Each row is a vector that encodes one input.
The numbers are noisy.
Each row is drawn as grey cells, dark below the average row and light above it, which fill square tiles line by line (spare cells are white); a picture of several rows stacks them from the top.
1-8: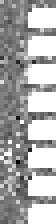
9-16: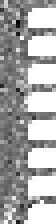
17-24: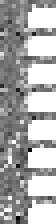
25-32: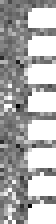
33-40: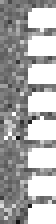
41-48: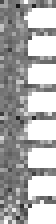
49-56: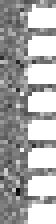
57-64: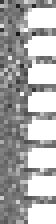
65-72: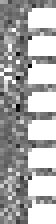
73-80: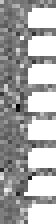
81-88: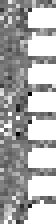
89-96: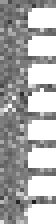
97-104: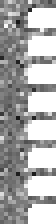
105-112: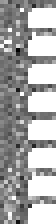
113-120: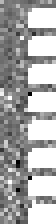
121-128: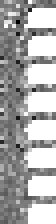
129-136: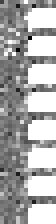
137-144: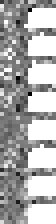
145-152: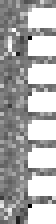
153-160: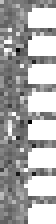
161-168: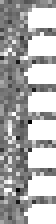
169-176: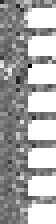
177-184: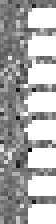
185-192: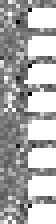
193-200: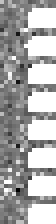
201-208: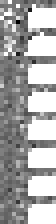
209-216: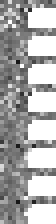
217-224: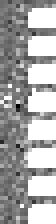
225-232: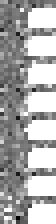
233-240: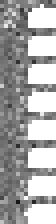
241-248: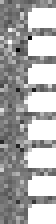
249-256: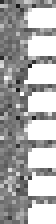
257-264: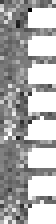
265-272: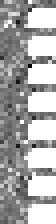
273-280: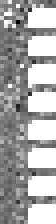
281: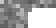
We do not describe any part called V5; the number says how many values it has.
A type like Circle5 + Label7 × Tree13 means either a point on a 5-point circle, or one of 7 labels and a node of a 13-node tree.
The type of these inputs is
Line8 × V5 + List3(Line6).
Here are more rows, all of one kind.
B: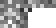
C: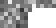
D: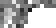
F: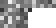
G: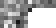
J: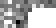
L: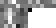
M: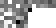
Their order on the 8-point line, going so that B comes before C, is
B, M, D, J, G, C, L, F.
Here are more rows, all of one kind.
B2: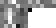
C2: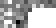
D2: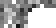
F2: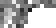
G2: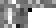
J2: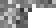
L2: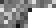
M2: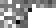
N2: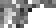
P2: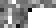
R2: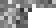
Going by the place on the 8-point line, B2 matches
G2, J2 and R2.
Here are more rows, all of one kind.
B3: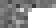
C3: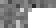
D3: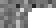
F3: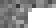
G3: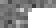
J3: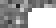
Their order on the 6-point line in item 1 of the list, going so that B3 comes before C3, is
F3, B3, G3, C3, D3, J3.
